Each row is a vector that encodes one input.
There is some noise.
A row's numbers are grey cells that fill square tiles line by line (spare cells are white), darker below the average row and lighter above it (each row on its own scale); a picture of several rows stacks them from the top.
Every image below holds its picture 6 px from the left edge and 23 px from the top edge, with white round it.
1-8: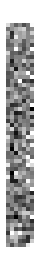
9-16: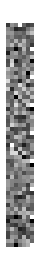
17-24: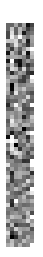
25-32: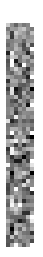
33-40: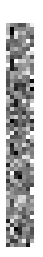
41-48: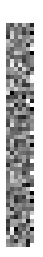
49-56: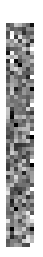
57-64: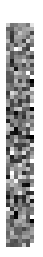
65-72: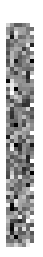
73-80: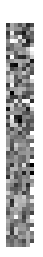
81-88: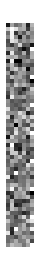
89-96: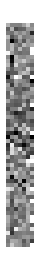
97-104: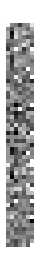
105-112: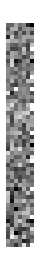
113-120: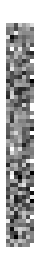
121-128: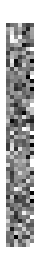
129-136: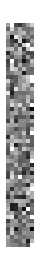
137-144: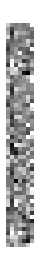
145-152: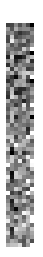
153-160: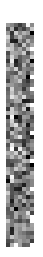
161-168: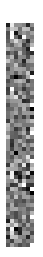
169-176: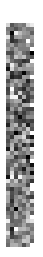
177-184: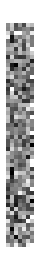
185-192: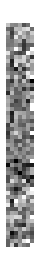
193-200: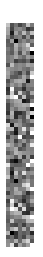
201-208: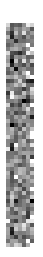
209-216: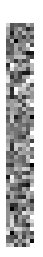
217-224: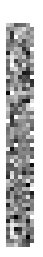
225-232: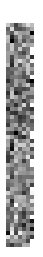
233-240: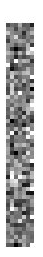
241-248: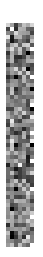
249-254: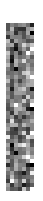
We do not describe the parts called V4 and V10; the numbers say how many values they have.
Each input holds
a point on an 8-point line, four true/false values and a value of V10, together with either a node of a 7-node tree, or a value of V4.
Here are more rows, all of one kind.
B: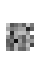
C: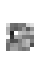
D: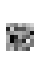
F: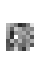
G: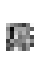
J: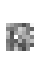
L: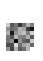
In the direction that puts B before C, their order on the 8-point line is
L, J, B, F, G, C, D.
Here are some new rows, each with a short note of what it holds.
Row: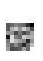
a point on an 8-point line, four true/false values, a value of V4 and a value of V10
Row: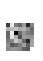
a point on an 8-point line, four true/false values, a value of V4 and a value of V10
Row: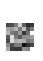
a point on an 8-point line, four true/false values, a value of V4 and a value of V10
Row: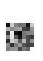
a point on an 8-point line, four true/false values, a value of V4 and a value of V10
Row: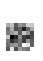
a point on an 8-point line, a node of a 7-node tree, four true/false values and a value of V10
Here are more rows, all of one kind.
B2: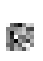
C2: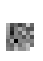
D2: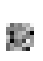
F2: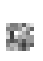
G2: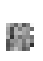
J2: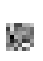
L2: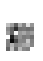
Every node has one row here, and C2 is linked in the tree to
B2.
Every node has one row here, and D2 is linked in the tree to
F2 and G2.
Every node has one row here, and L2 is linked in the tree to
F2 and J2.
